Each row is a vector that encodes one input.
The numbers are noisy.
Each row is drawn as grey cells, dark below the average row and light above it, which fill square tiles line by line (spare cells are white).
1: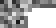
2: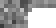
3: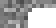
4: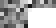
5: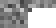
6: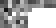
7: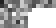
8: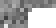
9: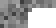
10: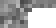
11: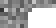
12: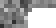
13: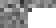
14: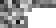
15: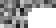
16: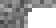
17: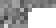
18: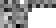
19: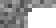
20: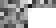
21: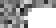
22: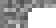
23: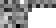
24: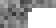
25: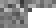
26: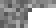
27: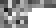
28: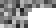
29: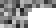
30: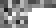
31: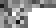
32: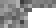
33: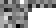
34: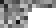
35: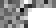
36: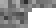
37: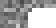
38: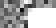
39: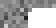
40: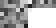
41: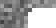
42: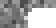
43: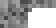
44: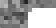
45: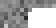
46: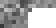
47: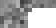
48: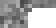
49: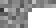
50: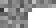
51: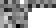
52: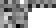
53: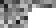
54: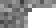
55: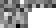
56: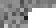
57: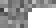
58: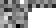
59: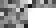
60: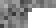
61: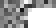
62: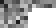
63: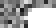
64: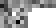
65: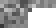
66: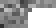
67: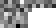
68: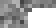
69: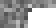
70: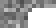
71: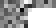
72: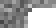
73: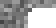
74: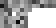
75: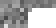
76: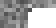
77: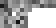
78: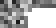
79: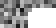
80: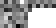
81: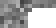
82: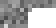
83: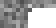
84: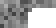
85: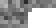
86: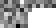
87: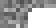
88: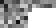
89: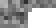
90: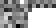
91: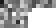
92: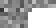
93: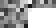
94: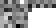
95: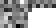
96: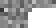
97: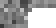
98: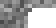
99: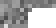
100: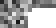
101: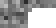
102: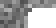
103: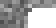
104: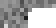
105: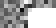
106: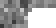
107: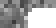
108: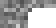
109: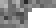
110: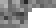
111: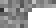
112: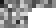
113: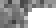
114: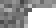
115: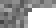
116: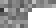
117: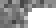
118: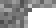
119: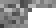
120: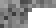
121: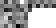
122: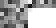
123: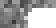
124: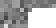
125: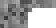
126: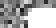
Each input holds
either one of 5 labels, or a point on a 6-point line, or a point on a 13-point line.
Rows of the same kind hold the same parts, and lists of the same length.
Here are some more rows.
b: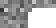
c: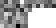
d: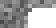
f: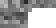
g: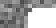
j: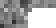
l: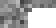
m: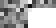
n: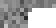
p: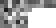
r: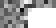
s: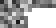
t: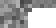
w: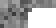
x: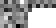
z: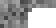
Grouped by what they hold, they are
b, d, f, g, j, l, n, t, w, z
c, m, r, x
p, s

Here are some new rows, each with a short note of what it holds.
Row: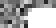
a point on a 6-point line
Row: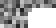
a point on a 6-point line
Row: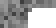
a point on a 13-point line
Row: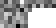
a point on a 6-point line
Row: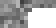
a point on a 13-point line
